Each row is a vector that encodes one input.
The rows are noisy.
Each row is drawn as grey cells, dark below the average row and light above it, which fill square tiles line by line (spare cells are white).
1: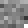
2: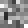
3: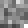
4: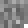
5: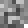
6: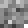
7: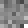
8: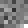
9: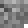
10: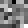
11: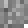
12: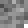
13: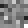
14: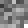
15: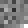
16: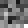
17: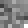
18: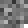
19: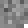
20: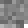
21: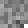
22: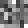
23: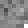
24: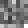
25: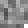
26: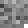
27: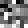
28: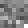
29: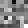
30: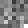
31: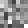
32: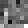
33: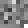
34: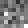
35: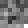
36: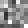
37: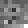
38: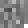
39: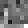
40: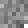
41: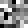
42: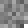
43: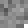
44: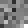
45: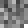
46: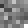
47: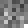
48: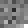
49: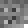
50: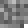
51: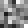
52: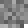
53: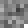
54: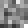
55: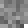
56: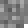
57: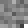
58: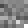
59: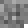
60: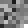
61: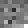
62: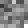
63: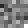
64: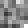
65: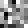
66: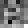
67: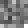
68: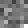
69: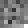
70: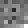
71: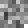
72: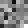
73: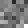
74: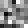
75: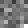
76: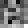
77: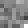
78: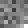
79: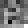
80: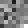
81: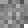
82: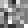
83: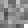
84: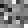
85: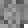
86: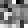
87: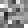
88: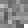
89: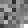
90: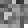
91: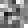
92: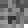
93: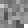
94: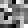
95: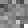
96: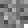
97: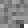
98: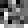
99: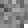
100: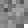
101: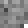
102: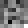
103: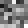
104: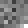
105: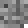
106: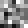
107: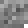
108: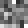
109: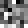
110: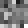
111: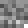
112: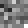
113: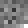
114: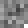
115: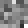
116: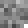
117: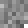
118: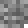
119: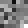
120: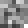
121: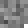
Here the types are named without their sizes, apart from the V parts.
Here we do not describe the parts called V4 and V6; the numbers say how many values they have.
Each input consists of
either a point on a line, a true/false value and a value of V6, or a value of V4.
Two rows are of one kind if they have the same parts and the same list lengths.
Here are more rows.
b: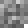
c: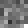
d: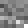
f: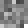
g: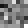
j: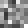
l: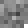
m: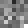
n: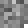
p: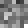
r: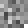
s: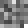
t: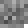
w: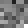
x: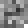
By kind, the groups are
b, d, f, g, j, l, n, p, r, s, t, x
c, m, w

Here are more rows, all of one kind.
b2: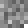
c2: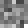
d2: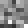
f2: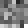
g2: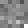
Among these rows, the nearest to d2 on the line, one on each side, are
c2 and g2.
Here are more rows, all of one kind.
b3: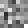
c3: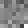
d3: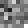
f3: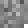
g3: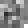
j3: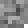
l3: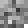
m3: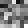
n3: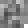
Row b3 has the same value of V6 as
l3 and m3.
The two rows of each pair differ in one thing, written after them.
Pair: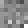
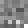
the true/false value
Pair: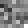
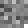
the value of V6
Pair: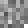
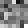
the place on the line
